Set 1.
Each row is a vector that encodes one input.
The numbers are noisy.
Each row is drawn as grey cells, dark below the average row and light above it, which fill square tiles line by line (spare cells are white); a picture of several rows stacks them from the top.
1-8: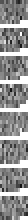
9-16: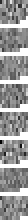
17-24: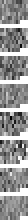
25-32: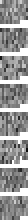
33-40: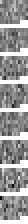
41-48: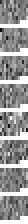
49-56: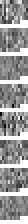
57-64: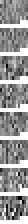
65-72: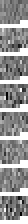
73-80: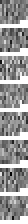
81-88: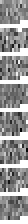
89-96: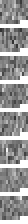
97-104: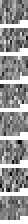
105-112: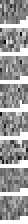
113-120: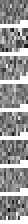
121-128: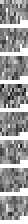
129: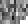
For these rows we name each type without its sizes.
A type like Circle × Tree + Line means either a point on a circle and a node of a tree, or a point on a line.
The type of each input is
List(Line) + Tree.
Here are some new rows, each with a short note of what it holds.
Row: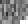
a node of a tree
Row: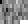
the empty list
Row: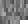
a list of two items
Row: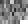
a node of a tree
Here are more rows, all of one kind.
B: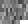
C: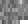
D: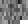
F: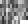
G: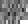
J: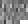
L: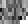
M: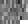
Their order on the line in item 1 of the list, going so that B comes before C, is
B, J, D, L, M, G, C, F.
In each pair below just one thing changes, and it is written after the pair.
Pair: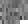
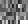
the place on the line in item 1 of the list
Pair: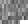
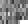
the place on the line in item 2 of the list
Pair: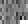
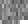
the place on the line in item 1 of the list
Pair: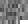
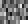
the place on the line in item 1 of the list
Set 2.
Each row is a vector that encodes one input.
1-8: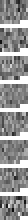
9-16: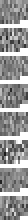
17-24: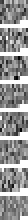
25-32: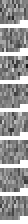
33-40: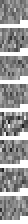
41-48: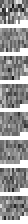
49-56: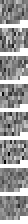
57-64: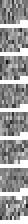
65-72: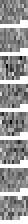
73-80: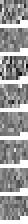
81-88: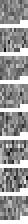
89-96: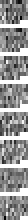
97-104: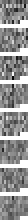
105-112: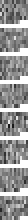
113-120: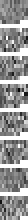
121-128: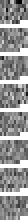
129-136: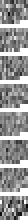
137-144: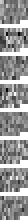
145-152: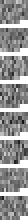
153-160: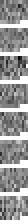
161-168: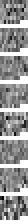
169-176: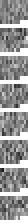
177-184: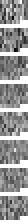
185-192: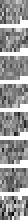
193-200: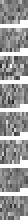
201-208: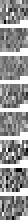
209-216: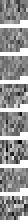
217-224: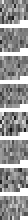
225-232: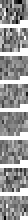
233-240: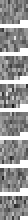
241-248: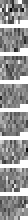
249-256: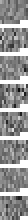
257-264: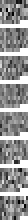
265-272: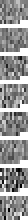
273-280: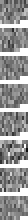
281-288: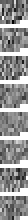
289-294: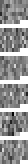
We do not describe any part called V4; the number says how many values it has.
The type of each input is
Line10 + Tree19 + V4.
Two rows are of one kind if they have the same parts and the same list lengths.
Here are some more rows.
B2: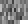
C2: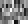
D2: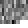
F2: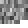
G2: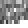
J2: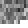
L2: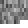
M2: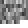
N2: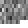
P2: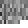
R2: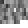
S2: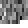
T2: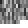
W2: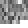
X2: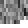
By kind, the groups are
B2, G2, L2, M2, P2, R2
C2, D2, F2, N2, S2, T2, X2
J2, W2

